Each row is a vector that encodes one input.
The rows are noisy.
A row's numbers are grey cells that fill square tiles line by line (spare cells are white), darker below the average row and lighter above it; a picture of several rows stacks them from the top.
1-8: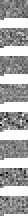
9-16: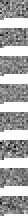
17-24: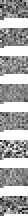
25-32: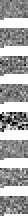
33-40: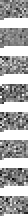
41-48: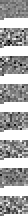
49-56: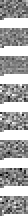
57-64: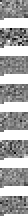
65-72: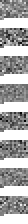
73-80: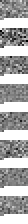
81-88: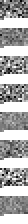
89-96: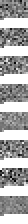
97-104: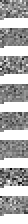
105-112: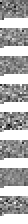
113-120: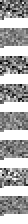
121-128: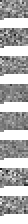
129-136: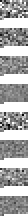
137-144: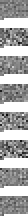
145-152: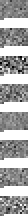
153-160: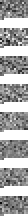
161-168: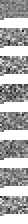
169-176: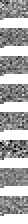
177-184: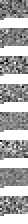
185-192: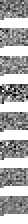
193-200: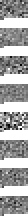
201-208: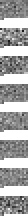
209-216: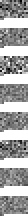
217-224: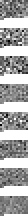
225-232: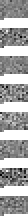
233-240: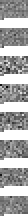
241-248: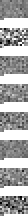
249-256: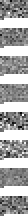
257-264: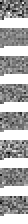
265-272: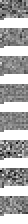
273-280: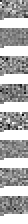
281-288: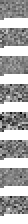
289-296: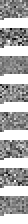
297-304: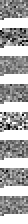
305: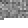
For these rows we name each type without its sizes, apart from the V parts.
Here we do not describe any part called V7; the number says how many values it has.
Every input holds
a true/false value, together with either a point on a line, or a value of V7.
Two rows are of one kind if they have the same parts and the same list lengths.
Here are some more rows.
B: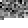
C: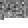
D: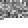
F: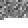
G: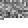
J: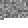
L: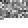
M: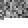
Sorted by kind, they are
B, F
C, D, G, J, L, M

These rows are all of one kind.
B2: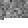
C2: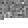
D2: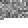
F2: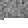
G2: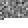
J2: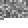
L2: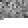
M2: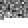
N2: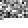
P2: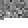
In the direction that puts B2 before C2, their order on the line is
G2, F2, B2, L2, D2, M2, J2, N2, P2, C2.
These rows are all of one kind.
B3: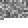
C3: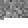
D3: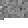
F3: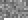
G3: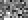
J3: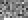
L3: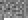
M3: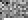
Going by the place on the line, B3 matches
C3 and F3.
